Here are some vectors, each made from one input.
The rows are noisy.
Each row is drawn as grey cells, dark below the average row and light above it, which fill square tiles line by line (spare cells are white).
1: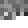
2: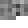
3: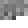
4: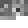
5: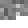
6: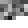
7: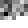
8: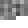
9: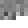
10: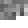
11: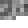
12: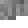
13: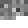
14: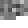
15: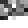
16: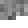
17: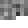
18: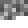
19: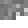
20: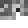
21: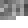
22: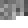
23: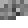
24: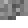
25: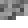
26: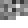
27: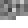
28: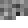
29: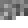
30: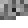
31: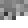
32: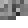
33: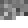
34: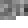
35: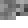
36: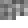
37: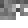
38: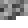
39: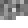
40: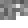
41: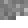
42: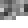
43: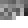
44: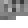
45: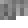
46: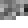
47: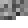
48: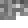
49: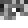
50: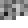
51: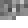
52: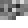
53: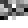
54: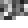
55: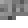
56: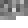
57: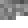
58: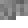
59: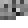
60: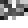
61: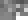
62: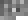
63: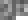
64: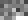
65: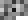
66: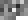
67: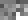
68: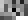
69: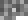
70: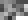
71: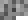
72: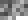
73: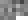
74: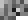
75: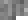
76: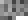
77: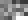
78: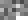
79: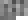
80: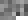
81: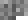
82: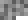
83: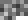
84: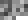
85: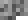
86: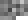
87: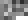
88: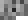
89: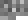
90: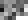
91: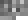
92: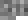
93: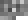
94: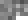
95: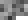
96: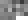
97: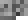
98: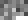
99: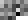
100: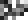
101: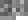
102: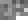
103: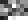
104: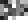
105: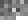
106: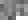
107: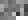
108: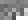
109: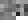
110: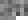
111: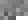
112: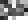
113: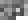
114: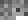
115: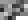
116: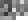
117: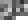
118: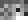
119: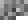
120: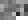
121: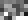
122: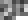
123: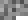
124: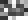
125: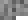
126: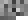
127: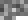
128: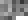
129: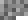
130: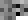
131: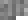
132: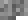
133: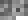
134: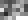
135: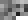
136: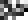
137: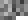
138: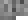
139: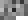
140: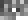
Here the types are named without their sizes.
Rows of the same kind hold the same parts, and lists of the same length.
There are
3 kinds of row.
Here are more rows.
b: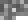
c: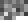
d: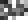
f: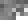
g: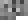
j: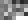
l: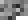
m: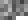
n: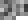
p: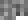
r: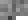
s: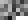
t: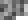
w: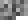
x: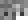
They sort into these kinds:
b, c, n, p
d
f, g, j, l, m, r, s, t, w, x

